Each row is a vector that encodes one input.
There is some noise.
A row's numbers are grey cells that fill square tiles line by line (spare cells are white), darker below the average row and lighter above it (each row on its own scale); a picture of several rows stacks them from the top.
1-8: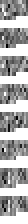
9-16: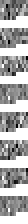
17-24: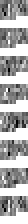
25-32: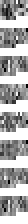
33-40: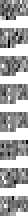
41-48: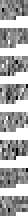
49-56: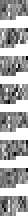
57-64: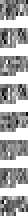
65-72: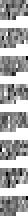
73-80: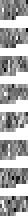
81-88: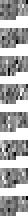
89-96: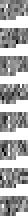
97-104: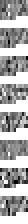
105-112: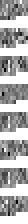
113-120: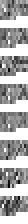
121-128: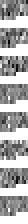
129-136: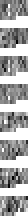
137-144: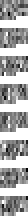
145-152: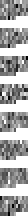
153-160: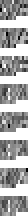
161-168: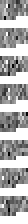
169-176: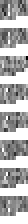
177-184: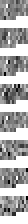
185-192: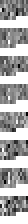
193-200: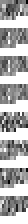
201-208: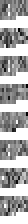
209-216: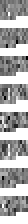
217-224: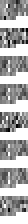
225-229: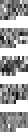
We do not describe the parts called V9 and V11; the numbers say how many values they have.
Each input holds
either a point on a 7-point line, or a point on an 8-point line, a value of V9 and a value of V11.
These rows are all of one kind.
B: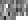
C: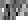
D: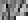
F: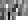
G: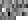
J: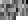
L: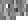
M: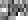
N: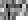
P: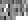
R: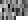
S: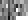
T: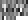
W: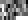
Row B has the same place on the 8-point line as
G, J, N and W.
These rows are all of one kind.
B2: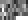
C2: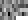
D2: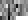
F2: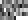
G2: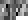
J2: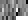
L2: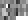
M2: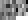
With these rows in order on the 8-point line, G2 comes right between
J2 and L2.
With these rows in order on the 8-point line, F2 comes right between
B2 and C2.
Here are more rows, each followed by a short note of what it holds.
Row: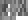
a point on a 7-point line
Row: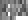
a point on a 7-point line
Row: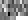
a point on an 8-point line, a value of V9 and a value of V11
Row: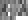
a point on a 7-point line
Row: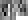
a point on a 7-point line
